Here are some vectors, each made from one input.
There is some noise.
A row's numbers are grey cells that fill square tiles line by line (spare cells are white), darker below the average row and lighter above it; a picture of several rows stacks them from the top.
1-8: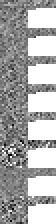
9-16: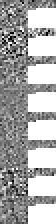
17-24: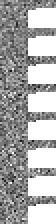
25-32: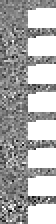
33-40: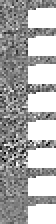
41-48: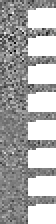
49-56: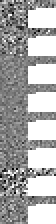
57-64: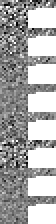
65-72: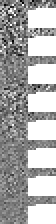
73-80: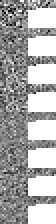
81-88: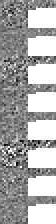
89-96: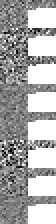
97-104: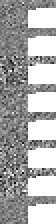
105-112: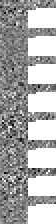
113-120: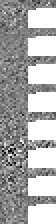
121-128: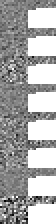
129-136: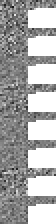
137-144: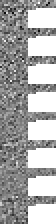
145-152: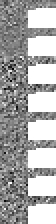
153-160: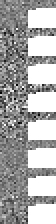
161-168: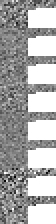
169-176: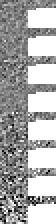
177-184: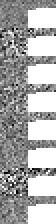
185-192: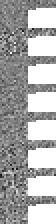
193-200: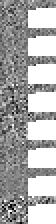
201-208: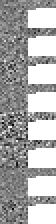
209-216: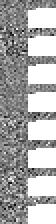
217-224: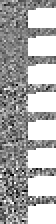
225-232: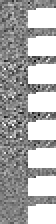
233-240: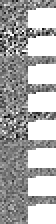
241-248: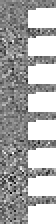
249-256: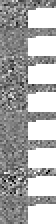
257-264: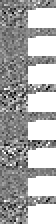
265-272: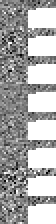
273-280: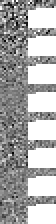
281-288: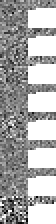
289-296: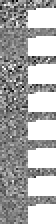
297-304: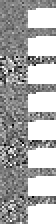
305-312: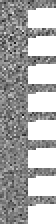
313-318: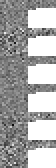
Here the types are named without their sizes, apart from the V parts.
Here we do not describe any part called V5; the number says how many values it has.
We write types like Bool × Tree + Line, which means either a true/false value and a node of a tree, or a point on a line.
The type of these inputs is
Bool × List(Line + V5).
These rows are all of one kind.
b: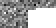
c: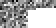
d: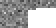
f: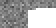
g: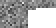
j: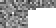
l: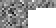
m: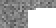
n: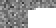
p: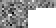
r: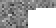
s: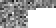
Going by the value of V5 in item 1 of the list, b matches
j, n, p and r.
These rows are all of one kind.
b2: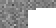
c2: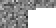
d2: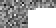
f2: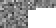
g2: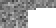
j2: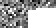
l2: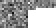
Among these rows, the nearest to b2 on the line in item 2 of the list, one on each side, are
d2 and g2.
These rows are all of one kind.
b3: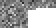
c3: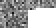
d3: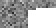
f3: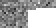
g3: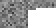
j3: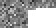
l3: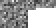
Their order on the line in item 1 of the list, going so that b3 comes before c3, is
g3, b3, j3, l3, d3, c3, f3.
